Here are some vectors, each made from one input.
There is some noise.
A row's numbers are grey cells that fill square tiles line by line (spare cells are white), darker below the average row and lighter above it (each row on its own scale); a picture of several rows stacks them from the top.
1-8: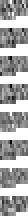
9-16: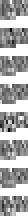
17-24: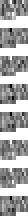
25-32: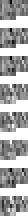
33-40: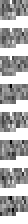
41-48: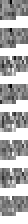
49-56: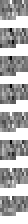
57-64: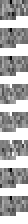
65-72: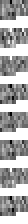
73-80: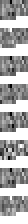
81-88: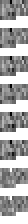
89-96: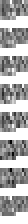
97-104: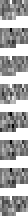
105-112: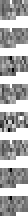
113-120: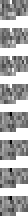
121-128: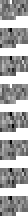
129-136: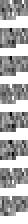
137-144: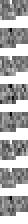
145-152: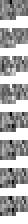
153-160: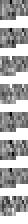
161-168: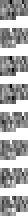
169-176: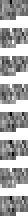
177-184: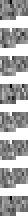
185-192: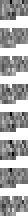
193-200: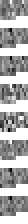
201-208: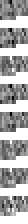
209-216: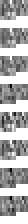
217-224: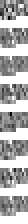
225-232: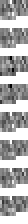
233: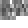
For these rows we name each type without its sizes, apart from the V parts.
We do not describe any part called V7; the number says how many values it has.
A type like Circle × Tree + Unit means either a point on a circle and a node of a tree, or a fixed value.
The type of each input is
List(Bool × V7).
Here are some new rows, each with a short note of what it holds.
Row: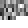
the empty list
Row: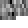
a list of one item
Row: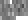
a list of two items
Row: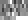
a list of two items
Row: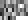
the empty list
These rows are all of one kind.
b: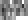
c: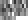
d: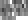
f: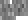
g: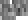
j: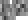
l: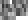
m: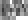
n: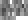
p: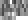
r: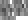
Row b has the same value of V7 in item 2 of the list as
j and l.
